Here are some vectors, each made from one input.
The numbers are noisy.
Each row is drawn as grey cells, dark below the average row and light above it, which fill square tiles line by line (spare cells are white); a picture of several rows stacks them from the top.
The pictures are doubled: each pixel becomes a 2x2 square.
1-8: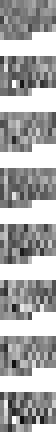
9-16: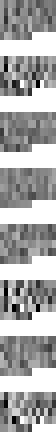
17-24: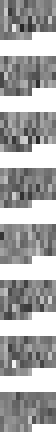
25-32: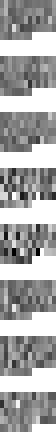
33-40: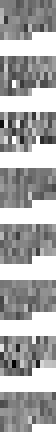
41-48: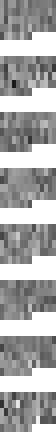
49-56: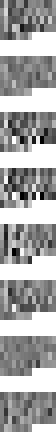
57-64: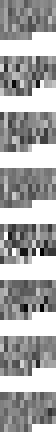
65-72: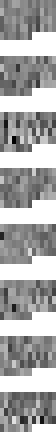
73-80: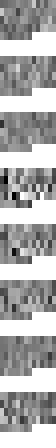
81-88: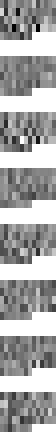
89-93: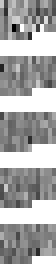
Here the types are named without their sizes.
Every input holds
a point on a line, together with either a point on a line, or a node of a tree.
